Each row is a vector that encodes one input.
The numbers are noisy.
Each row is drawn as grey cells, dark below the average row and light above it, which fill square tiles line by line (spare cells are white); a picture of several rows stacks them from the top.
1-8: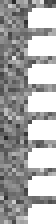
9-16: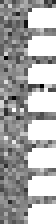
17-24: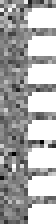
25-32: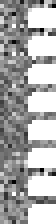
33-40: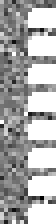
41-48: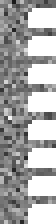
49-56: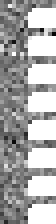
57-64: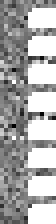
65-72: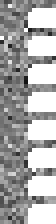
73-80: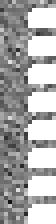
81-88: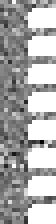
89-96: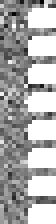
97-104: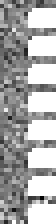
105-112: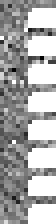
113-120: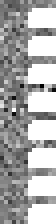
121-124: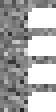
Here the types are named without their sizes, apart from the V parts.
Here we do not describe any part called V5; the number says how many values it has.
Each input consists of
either a point on a line, or a list of items, each a true/false value and a value of V5.
